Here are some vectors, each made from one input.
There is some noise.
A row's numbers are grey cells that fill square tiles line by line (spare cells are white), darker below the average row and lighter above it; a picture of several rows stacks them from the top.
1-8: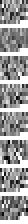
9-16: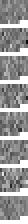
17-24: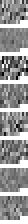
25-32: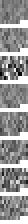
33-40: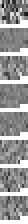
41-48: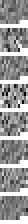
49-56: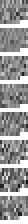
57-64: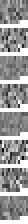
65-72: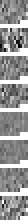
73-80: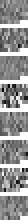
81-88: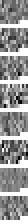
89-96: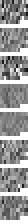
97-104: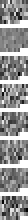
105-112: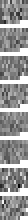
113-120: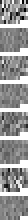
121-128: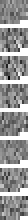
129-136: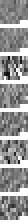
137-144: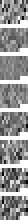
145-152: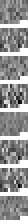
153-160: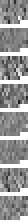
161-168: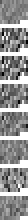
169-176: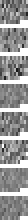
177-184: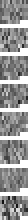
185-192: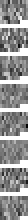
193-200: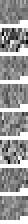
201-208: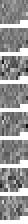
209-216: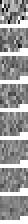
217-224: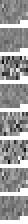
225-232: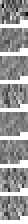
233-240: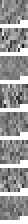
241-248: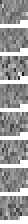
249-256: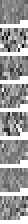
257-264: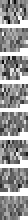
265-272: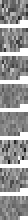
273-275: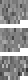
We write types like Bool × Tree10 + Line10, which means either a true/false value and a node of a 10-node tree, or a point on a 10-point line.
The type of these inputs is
Bool × (Label11 + Line14) + Label4 × Line7.
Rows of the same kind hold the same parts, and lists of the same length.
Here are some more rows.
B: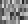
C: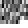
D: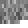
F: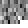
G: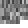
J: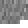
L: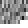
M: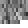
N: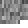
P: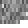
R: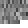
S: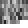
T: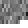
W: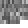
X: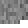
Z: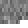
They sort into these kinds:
B, F, M, N, R, S, T, X, Z
C, D, G, J, P, W
L

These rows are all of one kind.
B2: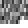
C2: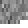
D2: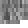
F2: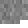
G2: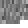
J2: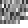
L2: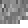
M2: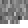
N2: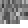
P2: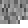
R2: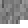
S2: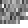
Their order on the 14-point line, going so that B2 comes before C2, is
R2, B2, L2, M2, P2, D2, F2, J2, S2, N2, C2, G2.
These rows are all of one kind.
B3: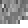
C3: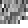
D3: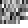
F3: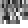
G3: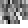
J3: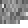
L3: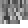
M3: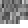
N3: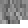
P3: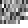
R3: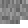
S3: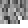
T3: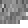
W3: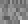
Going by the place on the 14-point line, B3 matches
F3, J3, L3 and S3.
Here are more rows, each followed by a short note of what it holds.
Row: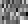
one of 11 labels and a true/false value
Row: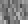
a point on a 14-point line and a true/false value
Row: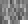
one of 11 labels and a true/false value
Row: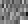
one of 11 labels and a true/false value
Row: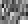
one of 4 labels and a point on a 7-point line
